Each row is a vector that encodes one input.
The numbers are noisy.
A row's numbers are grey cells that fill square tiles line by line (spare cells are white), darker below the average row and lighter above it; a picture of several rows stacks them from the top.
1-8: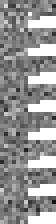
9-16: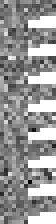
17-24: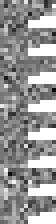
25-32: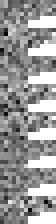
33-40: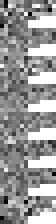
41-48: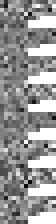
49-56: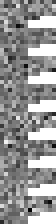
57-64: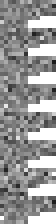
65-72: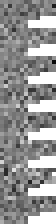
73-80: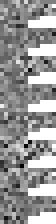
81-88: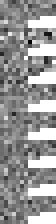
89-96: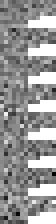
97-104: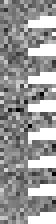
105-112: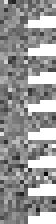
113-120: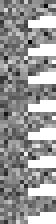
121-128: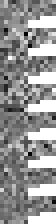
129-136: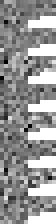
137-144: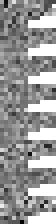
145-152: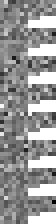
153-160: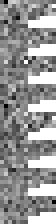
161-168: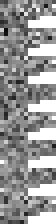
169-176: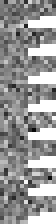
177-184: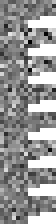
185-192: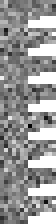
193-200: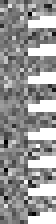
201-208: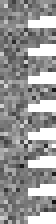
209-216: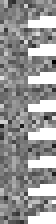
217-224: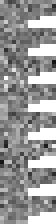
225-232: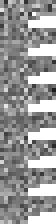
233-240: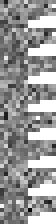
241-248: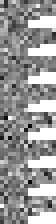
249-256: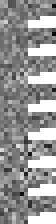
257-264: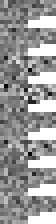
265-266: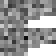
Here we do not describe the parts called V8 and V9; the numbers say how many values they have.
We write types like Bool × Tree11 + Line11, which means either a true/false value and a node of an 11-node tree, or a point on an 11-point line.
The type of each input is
Line4 × V8 + Line5 × (Line11 + V9).
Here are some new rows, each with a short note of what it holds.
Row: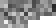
a point on a 5-point line and a point on an 11-point line
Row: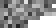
a point on a 4-point line and a value of V8
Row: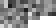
a point on a 5-point line and a point on an 11-point line
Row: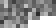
a point on a 5-point line and a point on an 11-point line
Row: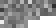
a point on a 5-point line and a value of V9
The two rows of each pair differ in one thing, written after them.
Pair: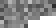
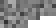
the place on the 5-point line
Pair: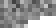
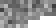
the value of V9
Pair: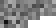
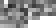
the place on the 5-point line
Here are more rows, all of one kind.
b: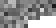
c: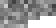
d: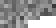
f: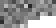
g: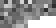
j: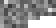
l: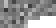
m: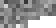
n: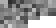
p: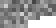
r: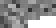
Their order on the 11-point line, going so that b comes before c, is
d, l, b, p, j, r, g, n, m, c, f.
